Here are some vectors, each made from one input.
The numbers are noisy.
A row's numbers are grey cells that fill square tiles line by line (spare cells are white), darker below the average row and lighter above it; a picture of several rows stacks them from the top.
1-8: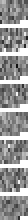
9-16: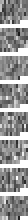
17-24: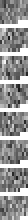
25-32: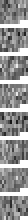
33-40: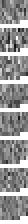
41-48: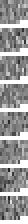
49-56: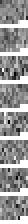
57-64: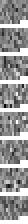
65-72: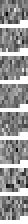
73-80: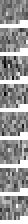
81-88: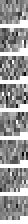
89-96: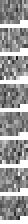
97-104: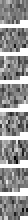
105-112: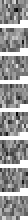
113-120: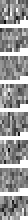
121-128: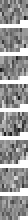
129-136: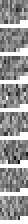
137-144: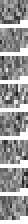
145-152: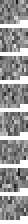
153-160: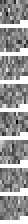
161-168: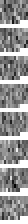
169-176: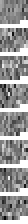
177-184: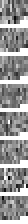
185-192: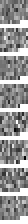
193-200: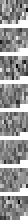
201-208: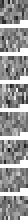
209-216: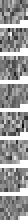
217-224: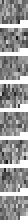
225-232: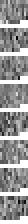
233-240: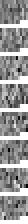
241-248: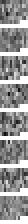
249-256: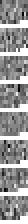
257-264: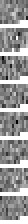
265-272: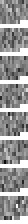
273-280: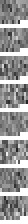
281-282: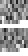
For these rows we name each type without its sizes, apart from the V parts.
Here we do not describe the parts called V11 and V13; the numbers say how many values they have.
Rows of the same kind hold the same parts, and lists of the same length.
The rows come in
2 kinds.
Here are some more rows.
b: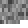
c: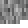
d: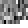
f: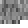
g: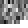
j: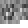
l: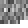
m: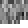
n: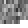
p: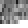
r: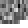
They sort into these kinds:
b, c, f, j, l, m, p
d, g, n, r

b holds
four true/false values, a value of V11 and a value of V13.
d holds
a point on a line, a value of V11 and a value of V13.
